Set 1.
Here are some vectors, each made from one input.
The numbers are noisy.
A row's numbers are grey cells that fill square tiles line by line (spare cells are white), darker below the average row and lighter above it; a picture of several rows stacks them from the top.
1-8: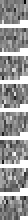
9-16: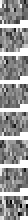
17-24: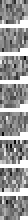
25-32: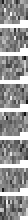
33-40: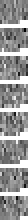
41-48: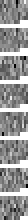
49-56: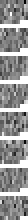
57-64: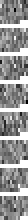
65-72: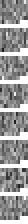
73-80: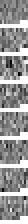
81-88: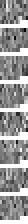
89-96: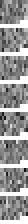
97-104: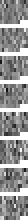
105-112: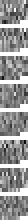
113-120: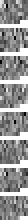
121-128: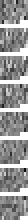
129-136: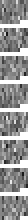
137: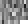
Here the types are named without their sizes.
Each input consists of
a point on a circle, together with either a fixed value, or a node of a tree.
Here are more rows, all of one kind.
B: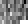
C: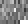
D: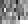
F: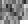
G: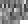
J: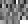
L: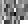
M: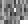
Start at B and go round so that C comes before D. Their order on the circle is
B, F, J, L, M, C, G, D.
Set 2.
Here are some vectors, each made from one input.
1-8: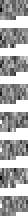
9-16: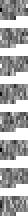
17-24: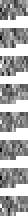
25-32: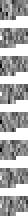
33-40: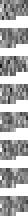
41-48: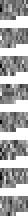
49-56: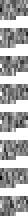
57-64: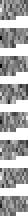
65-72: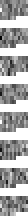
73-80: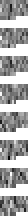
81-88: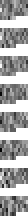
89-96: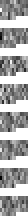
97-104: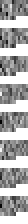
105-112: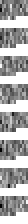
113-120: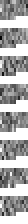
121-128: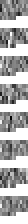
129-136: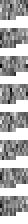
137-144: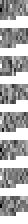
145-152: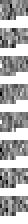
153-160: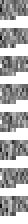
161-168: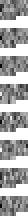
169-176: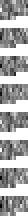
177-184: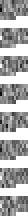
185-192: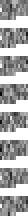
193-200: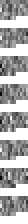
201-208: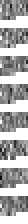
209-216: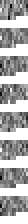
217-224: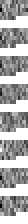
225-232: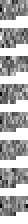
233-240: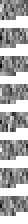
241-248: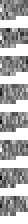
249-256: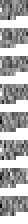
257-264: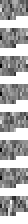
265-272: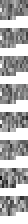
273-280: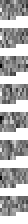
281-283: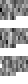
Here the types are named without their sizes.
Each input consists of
a true/false value, together with either a fixed value, or a point on each of two lines.
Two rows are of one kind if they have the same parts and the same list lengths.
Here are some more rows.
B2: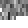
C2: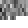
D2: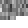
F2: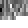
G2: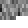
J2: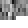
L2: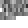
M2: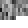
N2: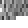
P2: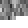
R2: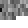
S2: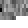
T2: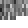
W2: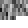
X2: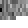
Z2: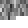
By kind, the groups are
B2, C2, D2, F2, G2, L2, P2, R2, S2, T2, X2, Z2
J2, M2, N2, W2

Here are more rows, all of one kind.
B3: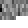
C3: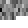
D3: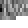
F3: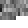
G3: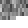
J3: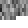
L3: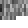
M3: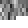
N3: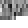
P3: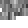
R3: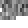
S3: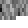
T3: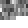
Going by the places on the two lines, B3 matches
J3, P3 and S3.
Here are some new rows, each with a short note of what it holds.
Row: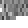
a true/false value
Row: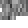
a point on each of two lines and a true/false value
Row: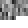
a true/false value
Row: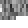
a point on each of two lines and a true/false value
